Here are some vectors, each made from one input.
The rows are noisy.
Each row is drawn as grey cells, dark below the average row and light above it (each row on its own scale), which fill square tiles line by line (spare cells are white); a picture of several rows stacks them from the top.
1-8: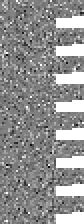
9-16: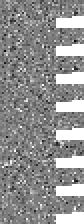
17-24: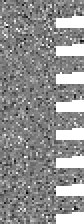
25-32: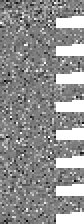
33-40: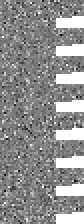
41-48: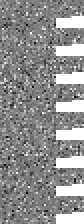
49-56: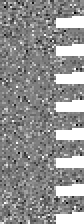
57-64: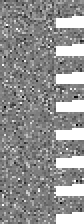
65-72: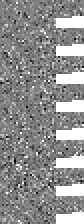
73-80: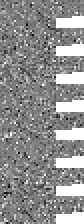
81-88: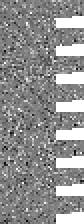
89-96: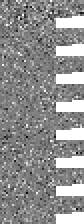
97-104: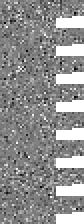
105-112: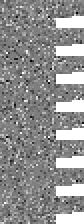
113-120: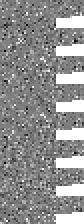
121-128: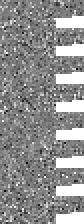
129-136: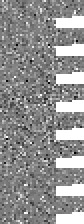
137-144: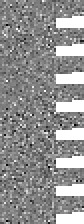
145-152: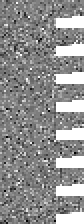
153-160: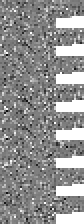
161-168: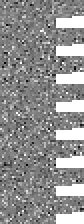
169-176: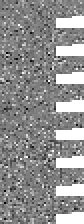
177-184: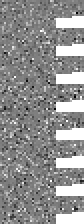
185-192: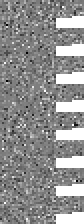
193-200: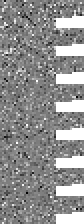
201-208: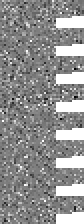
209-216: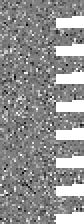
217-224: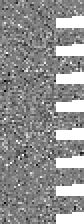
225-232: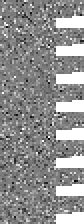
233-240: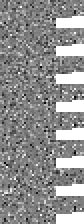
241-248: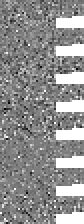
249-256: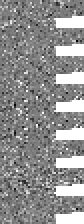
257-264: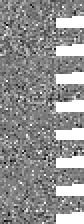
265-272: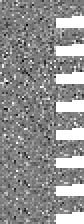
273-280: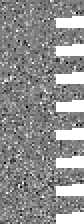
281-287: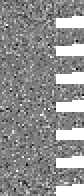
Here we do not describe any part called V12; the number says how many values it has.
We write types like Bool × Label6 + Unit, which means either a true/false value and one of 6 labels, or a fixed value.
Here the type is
Bool × (Tree13 + V12).
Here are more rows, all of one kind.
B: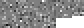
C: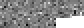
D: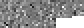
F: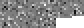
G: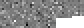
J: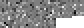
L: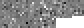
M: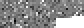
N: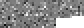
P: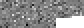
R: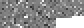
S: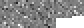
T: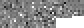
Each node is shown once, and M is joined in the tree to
R.
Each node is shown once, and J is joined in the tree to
D and G.
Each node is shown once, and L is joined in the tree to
F and T.
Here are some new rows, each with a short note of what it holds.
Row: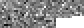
a node of a 13-node tree and a true/false value
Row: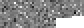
a node of a 13-node tree and a true/false value
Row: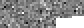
a node of a 13-node tree and a true/false value
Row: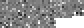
a true/false value and a value of V12
